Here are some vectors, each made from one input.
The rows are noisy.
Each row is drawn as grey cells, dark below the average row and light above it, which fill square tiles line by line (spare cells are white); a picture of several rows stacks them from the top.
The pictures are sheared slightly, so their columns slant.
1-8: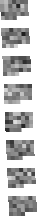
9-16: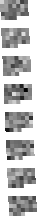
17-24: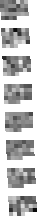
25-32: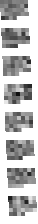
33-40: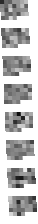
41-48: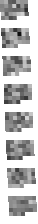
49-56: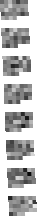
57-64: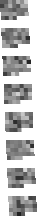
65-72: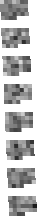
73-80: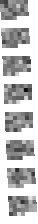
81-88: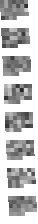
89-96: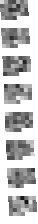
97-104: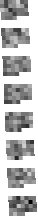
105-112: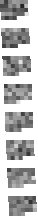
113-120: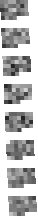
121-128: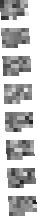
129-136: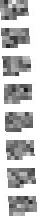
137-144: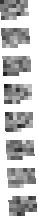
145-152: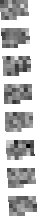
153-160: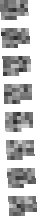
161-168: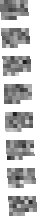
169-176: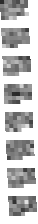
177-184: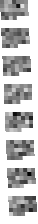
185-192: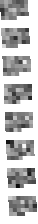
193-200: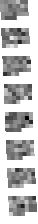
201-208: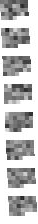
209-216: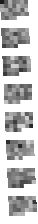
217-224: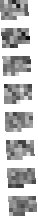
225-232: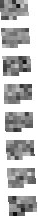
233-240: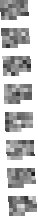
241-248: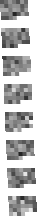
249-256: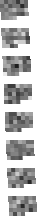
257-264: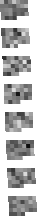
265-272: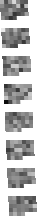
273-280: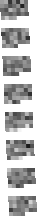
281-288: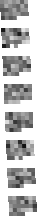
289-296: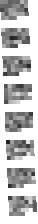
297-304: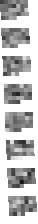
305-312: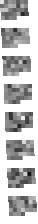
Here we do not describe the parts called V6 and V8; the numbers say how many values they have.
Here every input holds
a point on a 9-point line, a true/false value, a value of V6 and a value of V8.
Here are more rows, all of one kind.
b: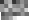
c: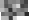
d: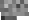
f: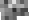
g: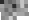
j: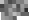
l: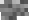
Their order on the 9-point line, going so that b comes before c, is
d, l, b, c, f, g, j.
